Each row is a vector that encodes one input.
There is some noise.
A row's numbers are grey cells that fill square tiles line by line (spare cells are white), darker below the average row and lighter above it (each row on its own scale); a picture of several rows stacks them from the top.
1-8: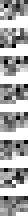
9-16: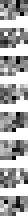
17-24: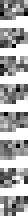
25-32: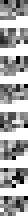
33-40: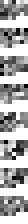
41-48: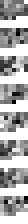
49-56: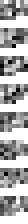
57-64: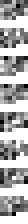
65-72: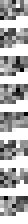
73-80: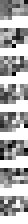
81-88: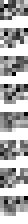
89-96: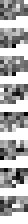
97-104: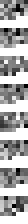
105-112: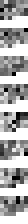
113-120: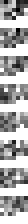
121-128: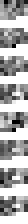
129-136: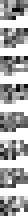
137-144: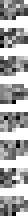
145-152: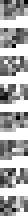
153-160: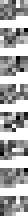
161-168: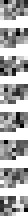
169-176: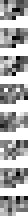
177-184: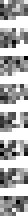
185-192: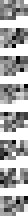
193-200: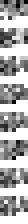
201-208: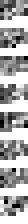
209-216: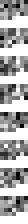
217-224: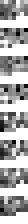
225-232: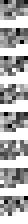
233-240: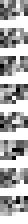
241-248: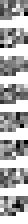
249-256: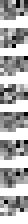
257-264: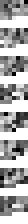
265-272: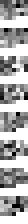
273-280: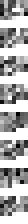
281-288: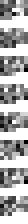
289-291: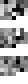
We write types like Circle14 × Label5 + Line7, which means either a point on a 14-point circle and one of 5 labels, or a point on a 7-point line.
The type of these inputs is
Bool × Line7 × Line7.
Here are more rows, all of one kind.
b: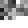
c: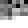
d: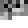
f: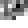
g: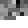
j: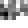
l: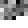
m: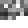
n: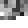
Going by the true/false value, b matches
j and m.
